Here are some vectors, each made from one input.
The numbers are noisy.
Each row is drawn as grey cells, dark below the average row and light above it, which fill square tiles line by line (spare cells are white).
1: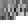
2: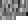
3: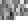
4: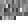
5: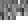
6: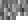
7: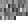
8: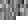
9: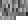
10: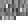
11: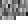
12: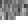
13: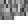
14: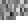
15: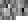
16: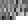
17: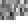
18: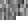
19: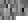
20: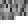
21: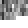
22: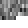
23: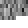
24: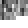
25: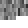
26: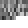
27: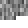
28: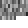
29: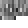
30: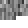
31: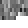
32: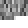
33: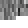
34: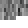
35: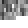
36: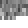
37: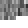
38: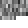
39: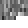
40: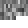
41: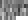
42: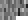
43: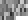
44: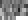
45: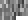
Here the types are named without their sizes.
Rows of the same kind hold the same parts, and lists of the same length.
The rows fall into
2 kinds.
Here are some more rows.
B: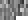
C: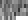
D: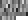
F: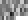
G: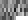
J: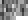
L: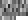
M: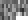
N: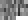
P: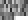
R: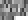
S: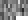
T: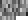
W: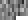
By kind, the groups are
B, C, D, L, N, T, W
F, G, J, M, P, R, S

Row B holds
a point on a circle.
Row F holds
a node of a tree.
